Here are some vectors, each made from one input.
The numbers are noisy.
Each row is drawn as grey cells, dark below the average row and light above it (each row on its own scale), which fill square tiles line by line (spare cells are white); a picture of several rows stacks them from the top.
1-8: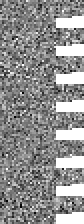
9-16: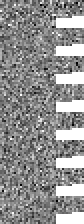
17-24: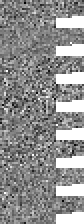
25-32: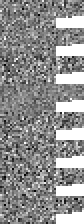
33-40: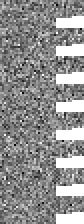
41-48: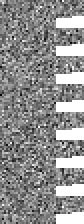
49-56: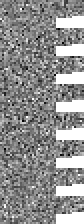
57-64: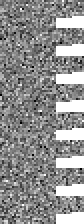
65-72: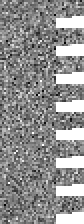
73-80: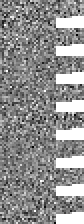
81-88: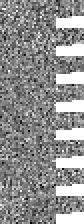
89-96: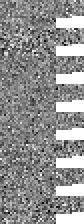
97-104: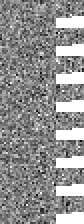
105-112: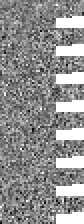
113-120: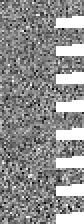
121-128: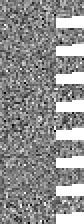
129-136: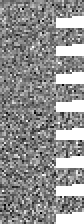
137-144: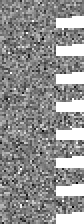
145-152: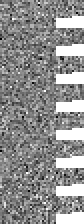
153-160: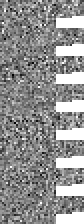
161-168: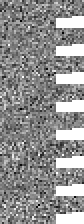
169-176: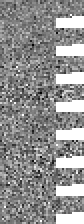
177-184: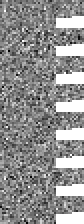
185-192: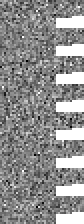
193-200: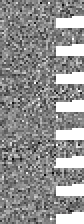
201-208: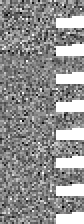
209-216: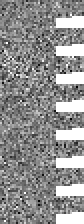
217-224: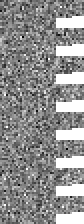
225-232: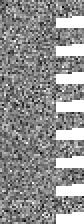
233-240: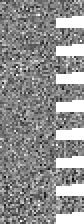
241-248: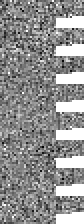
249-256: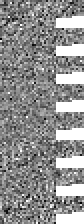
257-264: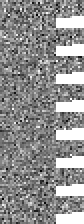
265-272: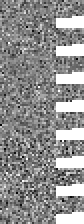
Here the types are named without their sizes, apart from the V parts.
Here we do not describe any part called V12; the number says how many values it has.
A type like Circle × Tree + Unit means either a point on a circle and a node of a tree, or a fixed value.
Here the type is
(Label + Tree) × V12.
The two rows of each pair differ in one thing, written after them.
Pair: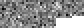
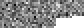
the label
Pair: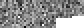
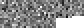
the value of V12
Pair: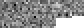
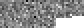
the label
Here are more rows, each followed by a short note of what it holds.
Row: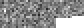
a node of a tree and a value of V12
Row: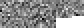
a node of a tree and a value of V12
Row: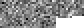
a node of a tree and a value of V12
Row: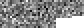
a node of a tree and a value of V12
